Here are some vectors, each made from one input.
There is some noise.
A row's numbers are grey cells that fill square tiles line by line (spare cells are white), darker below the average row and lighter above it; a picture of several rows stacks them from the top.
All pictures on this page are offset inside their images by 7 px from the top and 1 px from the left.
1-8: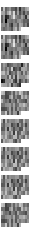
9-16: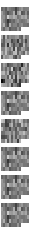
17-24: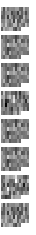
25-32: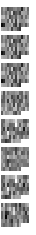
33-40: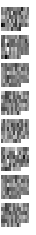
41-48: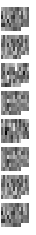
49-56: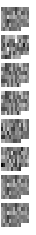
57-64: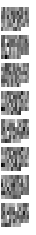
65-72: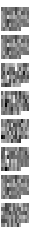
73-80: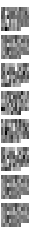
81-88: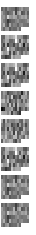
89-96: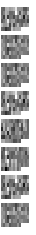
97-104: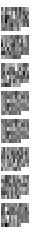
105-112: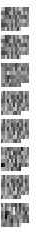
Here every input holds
a node of an 8-node tree.
